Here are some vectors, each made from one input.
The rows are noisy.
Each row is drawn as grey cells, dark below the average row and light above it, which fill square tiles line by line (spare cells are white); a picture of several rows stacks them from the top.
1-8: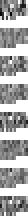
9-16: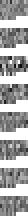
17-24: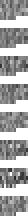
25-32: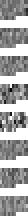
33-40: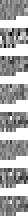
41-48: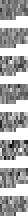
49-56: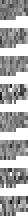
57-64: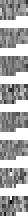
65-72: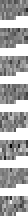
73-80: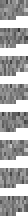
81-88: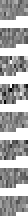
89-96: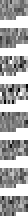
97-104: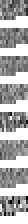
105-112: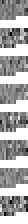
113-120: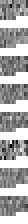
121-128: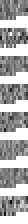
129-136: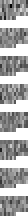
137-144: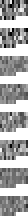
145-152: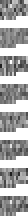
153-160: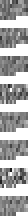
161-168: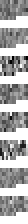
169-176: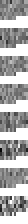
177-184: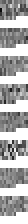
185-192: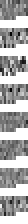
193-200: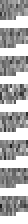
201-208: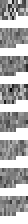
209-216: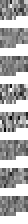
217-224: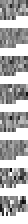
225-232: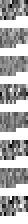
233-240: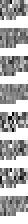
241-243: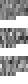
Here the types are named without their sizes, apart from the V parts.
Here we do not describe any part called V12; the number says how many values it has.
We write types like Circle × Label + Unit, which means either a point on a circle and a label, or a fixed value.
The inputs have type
Bool × (Circle + V12) + Unit.
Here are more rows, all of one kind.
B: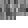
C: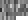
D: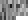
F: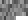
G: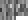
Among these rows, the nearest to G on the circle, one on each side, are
C and F.
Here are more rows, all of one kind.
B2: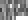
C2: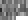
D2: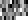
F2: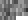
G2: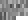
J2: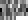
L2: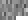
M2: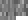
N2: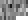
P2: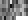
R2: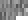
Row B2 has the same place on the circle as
D2, L2, M2 and N2.
